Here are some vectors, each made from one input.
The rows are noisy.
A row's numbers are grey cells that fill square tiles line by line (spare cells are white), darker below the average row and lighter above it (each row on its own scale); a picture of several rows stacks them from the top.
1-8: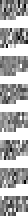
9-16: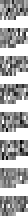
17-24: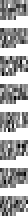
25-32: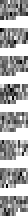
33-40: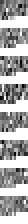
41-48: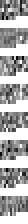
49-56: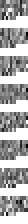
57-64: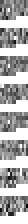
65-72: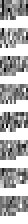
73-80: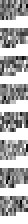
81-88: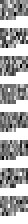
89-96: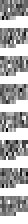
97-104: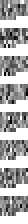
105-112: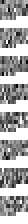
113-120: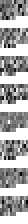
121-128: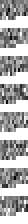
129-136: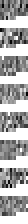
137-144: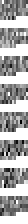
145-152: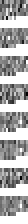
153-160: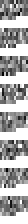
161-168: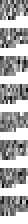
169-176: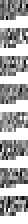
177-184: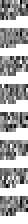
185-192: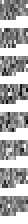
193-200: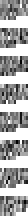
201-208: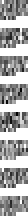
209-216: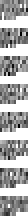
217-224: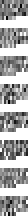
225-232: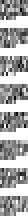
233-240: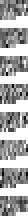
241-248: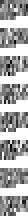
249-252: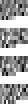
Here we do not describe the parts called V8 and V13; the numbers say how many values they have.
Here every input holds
a value of V13, together with either a point on a 6-point circle and a true/false value, or a value of V8.
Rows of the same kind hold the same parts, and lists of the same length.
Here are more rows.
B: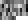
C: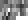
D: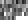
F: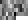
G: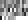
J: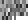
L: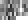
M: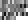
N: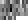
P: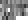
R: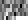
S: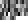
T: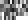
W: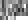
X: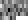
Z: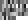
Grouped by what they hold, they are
B, D, F, G, R, S, W, X
C, J, L, M, N, P, T, Z

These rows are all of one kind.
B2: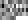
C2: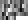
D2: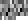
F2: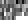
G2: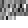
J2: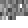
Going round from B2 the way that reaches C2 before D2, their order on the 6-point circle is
B2, F2, C2, J2, D2, G2.
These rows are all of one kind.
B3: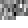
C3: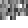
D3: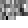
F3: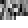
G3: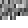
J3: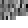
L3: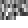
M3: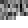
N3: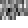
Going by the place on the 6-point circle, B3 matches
F3 and L3.
